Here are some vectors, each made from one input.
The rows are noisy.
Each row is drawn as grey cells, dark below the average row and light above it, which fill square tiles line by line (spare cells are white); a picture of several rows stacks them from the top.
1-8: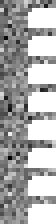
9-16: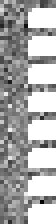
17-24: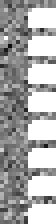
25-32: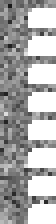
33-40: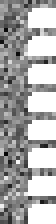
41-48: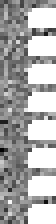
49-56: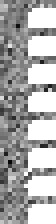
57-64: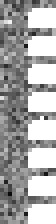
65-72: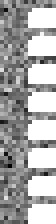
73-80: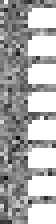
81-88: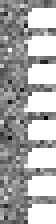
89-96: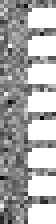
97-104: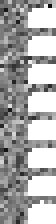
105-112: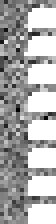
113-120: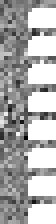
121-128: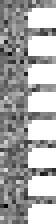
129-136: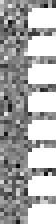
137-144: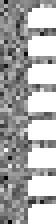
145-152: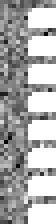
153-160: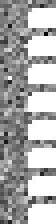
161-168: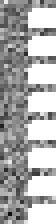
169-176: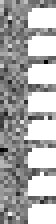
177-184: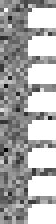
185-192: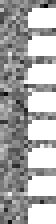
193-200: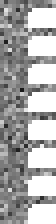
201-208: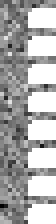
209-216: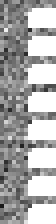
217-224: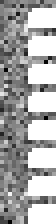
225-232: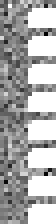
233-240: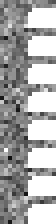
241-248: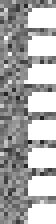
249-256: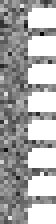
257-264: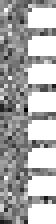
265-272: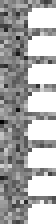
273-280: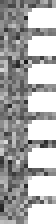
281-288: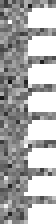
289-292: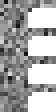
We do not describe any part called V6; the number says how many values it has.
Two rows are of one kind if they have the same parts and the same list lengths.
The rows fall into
3 kinds.
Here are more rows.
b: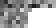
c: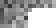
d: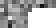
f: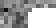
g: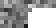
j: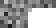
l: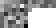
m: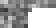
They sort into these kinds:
b, c
d, j, l
f, g, m

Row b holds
a node of an 11-node tree and a value of V6.
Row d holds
one of 8 labels and a point on a 4-point line.
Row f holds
a value of V6.
